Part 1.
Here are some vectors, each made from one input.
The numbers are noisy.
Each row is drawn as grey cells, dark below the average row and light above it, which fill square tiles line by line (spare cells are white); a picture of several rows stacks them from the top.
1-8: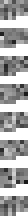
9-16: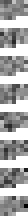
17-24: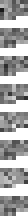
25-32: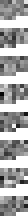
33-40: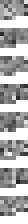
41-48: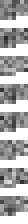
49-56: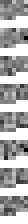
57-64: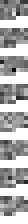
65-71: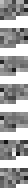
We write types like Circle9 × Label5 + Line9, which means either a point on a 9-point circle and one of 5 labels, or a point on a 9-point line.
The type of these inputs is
Circle11.
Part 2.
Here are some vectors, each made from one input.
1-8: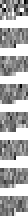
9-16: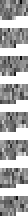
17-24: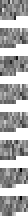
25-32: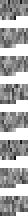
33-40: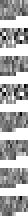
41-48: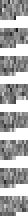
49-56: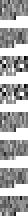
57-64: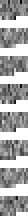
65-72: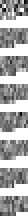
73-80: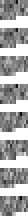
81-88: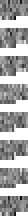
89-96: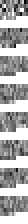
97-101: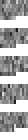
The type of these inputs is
Circle10 + Unit.
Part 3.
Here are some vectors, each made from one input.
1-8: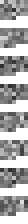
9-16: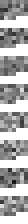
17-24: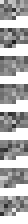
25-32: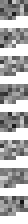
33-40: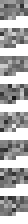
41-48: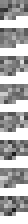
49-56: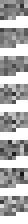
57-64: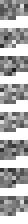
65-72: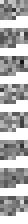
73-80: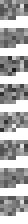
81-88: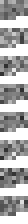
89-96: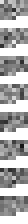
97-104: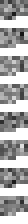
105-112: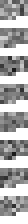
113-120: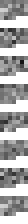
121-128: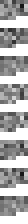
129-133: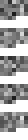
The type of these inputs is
Bool × Bool × Bool × Bool.
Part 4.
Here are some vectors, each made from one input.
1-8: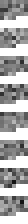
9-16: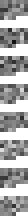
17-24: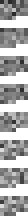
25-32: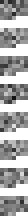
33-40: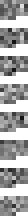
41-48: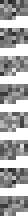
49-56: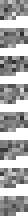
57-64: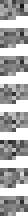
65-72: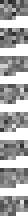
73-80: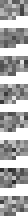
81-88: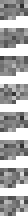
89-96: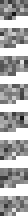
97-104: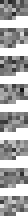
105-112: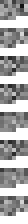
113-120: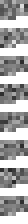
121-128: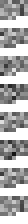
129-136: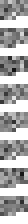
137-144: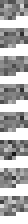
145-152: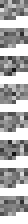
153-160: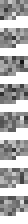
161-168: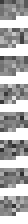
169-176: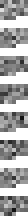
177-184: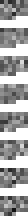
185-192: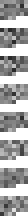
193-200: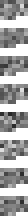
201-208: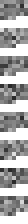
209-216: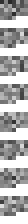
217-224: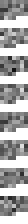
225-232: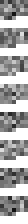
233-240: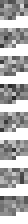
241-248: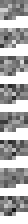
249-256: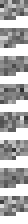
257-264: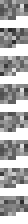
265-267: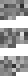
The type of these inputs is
Bool × Bool × Bool × Bool.
